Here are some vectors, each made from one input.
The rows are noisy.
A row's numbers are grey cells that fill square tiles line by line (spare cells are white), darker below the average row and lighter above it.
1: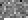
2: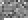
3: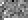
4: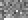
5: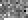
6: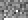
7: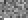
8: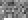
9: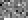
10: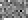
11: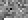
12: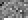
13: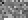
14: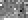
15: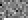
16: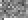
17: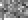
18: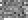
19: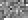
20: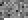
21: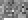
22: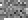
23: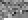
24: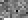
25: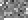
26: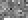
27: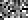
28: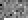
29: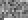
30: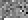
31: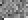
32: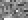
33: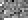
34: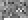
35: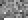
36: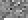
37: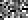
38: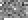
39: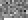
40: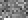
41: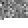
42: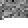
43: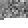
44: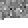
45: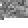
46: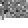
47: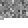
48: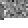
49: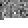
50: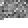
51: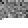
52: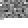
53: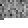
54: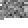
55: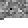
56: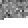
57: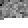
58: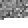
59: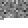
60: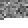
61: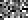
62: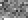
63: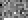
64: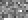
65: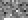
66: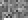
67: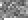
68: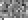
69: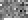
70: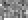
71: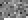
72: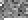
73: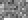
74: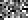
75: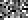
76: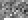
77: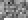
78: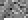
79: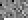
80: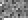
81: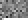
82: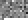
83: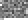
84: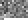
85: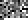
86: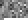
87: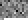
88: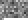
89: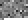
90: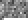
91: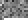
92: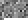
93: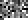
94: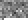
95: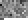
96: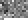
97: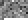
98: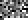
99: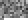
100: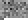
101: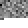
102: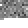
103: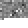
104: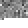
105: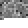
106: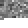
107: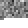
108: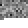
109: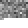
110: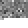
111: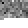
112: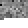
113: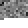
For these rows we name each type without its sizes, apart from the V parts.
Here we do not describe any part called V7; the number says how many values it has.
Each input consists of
either a point on a circle, three true/false values and a value of V7, or a fixed value.
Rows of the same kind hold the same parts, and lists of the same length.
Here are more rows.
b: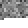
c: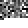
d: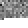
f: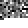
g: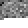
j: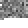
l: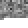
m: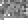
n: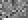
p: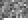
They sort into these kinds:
b, d, g, j, l, m, n, p
c, f

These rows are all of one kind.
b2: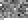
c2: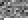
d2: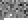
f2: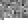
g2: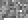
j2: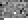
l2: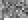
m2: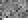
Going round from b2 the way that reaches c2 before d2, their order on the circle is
b2, m2, j2, c2, g2, l2, d2, f2.
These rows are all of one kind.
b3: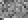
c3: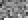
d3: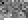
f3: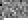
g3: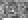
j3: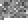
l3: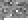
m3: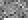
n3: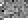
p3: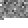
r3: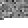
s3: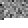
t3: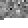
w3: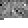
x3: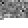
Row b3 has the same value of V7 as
c3, d3, p3 and x3.
